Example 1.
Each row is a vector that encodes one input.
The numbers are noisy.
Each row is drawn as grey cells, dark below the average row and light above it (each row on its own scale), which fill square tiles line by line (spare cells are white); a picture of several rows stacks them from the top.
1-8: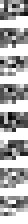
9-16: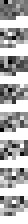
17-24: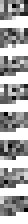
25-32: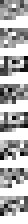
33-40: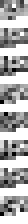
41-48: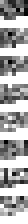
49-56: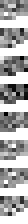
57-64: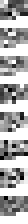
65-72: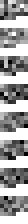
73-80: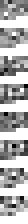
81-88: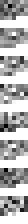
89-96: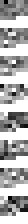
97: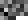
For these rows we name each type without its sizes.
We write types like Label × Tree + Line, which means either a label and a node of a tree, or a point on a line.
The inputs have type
Bool × Bool × Bool + Line.
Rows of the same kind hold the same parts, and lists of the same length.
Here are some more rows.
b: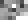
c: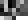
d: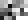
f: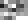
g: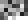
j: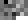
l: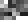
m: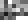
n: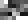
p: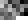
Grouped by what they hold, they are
b, f
c, d, g, j, l, m, n, p

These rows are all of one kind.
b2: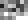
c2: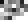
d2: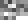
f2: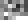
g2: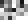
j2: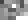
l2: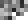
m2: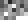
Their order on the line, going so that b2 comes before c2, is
b2, f2, d2, m2, j2, c2, g2, l2.
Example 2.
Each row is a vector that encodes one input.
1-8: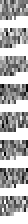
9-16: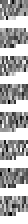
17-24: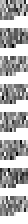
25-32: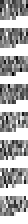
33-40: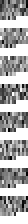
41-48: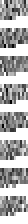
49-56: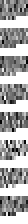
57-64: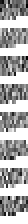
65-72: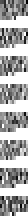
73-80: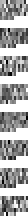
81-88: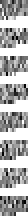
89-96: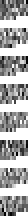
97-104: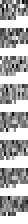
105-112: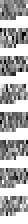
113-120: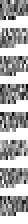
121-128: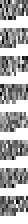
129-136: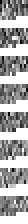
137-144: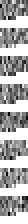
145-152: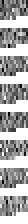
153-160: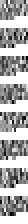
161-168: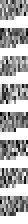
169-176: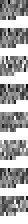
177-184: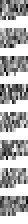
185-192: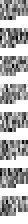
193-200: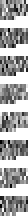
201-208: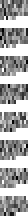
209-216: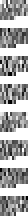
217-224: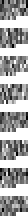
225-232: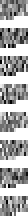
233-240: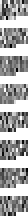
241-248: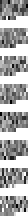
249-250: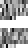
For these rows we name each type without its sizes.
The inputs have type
List(Line).
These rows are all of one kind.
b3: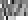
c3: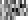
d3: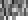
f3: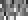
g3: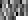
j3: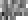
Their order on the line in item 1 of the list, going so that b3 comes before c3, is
j3, d3, g3, b3, c3, f3.
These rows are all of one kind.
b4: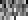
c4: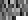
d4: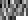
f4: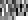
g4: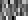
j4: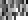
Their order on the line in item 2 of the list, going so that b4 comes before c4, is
f4, j4, b4, g4, d4, c4.
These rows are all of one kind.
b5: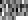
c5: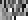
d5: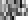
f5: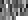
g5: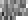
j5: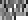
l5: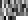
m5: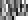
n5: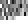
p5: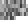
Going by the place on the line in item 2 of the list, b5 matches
j5 and n5.
